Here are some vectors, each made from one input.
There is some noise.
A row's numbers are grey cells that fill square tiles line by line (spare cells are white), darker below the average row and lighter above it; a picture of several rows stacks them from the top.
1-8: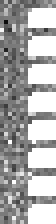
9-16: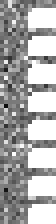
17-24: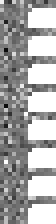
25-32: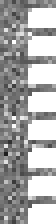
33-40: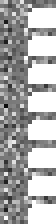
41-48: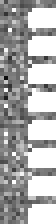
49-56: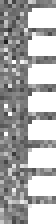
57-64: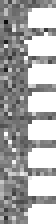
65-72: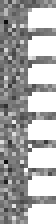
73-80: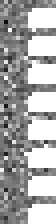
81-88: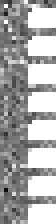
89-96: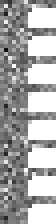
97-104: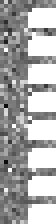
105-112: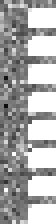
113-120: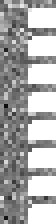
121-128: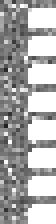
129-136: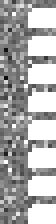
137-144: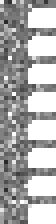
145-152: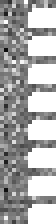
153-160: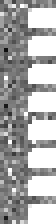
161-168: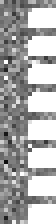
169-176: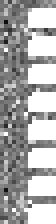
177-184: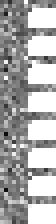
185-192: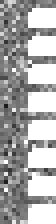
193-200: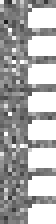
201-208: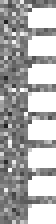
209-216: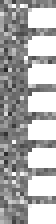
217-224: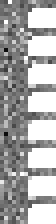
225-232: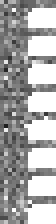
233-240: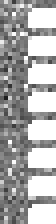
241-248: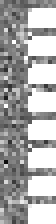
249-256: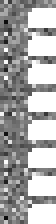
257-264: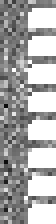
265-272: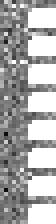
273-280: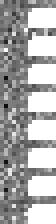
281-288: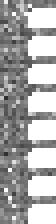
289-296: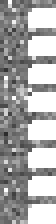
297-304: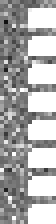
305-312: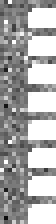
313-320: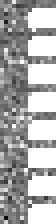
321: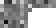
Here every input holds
either a point on an 8-point line, or a point on a 9-point line, or a list of up to two points on a 10-point line.
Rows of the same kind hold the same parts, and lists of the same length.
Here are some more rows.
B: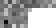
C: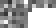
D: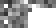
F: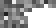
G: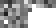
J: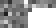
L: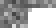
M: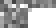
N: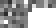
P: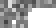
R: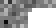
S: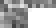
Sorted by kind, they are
B, L, R
C, D, G, J, N
F
M, S
P

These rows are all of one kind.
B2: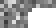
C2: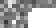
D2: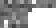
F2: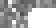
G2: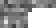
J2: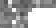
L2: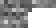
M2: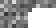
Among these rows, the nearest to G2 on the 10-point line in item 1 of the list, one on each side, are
D2 and L2.
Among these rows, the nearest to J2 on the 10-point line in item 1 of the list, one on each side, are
F2 and L2.
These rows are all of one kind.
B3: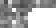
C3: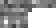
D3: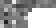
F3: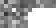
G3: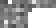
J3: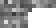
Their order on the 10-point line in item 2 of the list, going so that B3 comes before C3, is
G3, B3, J3, C3, F3, D3.
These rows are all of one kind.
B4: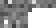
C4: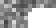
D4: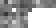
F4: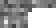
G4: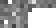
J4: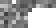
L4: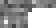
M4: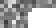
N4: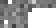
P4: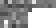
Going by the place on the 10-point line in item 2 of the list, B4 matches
C4, F4, J4 and L4.
